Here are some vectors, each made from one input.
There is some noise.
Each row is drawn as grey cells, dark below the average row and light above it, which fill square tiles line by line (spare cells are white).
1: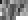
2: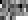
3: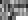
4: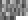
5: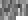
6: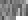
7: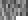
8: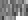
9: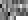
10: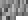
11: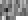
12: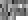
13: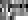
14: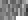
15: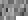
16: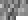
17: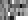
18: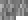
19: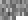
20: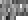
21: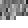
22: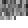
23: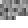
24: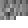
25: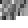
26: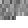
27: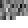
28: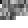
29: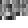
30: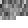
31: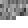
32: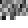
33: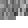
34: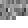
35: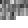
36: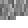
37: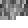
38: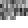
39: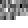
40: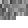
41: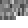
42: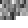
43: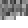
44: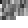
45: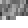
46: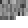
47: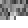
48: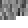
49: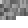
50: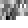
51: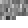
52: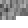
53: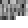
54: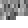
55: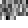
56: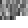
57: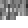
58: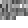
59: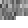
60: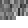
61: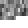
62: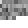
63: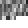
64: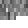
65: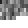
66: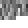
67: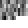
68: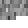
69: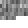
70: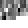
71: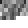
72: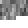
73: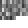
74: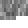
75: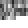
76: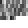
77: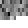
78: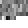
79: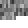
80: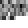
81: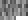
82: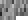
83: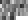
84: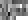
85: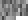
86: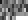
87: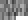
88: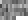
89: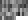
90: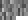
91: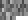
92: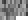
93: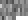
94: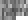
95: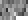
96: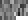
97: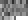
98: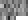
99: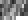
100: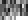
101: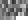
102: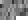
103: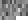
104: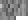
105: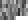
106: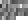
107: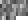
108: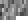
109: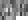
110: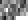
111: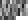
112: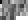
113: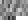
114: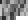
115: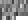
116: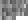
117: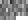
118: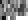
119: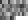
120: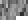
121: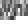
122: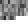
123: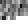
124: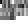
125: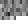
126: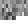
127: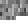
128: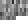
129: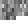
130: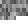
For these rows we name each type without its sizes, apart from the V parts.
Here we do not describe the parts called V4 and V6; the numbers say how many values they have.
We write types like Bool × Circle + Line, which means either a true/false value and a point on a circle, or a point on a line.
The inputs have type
(Bool × V6 + V4) × Line.
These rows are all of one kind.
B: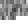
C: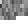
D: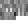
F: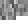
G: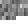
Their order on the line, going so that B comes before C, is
B, D, F, C, G.
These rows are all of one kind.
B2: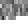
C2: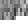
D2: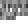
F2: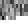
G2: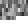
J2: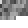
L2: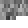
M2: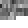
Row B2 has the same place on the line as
C2 and L2.
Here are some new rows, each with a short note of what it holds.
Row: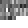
a point on a line and a value of V4
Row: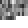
a point on a line and a value of V4
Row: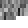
a point on a line and a value of V4
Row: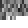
a point on a line and a value of V4
